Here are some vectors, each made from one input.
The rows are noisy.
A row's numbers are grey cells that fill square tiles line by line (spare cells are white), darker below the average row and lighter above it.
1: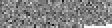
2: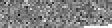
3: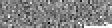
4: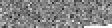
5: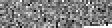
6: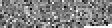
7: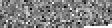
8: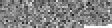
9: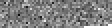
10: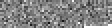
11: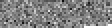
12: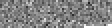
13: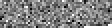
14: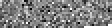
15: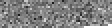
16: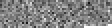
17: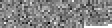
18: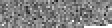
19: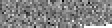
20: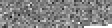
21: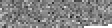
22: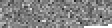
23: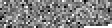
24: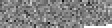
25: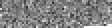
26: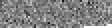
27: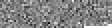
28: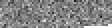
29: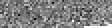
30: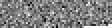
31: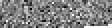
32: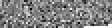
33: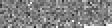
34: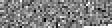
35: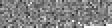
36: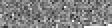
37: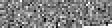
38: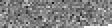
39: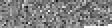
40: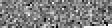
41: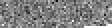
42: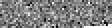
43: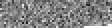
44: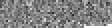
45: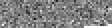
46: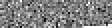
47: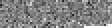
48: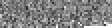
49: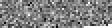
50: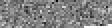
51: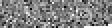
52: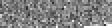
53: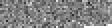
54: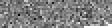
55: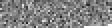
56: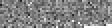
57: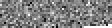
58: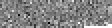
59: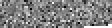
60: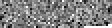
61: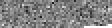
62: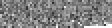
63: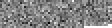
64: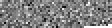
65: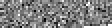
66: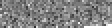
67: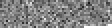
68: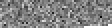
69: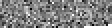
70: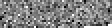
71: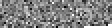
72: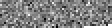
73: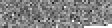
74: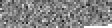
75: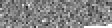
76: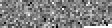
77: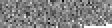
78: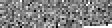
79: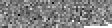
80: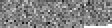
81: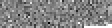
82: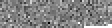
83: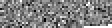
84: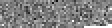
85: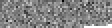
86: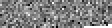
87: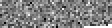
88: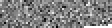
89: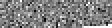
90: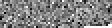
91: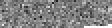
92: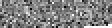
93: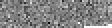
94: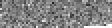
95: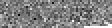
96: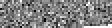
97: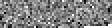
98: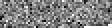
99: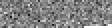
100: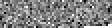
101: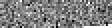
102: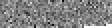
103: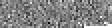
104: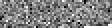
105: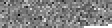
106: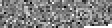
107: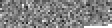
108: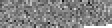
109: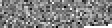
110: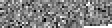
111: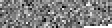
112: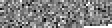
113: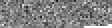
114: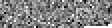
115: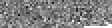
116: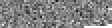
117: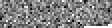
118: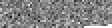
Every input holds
a point on a 5-point line, together with either a point on a 4-point line, or a point on a 7-point line.
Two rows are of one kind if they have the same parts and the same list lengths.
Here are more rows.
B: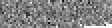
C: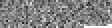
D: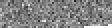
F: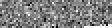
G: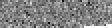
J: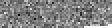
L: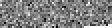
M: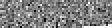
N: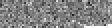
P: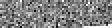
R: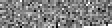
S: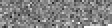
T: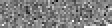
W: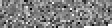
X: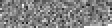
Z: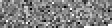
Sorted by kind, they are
B, C, D, G, J, N, S, T, X
F, L, M, P, R, W, Z

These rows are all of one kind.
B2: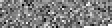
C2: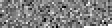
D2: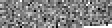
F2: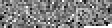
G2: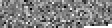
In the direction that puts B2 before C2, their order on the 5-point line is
B2, C2, G2, D2, F2.
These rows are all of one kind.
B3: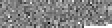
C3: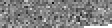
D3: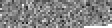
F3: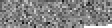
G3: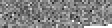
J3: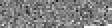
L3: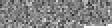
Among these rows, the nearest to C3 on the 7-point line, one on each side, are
G3 and J3.
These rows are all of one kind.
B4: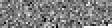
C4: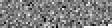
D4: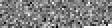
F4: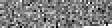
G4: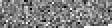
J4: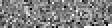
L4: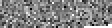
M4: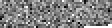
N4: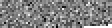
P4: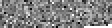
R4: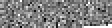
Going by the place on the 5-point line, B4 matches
C4, N4 and R4.
